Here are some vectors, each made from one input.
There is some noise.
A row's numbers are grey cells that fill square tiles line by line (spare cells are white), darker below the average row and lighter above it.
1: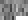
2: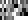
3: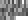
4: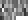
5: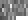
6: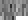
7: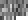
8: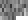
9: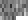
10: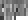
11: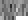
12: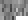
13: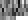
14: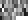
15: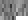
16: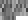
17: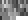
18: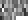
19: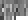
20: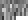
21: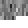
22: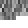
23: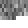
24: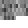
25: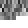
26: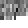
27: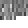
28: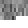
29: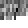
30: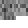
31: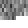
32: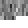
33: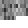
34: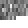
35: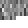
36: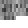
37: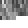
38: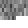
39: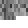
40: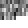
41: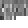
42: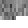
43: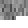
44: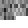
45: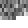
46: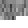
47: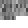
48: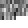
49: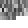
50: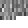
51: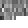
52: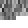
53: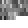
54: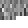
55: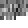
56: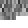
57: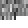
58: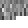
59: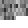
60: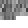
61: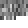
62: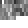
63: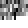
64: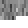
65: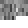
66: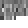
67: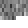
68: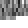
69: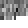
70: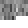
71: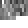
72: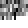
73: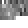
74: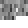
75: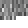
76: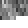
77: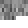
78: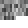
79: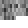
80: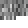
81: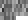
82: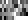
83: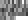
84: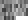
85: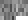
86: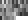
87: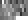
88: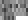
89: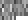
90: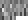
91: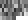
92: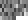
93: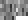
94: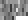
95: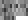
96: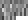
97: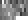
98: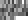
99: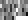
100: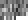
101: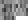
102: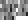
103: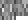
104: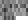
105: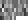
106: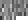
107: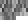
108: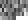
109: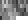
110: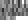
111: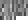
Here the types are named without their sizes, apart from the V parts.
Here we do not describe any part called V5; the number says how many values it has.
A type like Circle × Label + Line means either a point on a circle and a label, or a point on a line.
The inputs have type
Bool × V5 + List(Line).
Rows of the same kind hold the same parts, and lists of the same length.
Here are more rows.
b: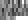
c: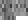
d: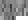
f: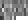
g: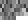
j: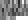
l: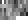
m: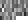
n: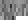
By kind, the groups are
b, j
c, g
d, n
f, l, m

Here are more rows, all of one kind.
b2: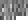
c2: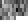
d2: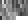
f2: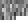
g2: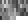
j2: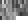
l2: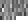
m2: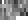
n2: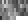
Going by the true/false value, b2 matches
f2 and l2.
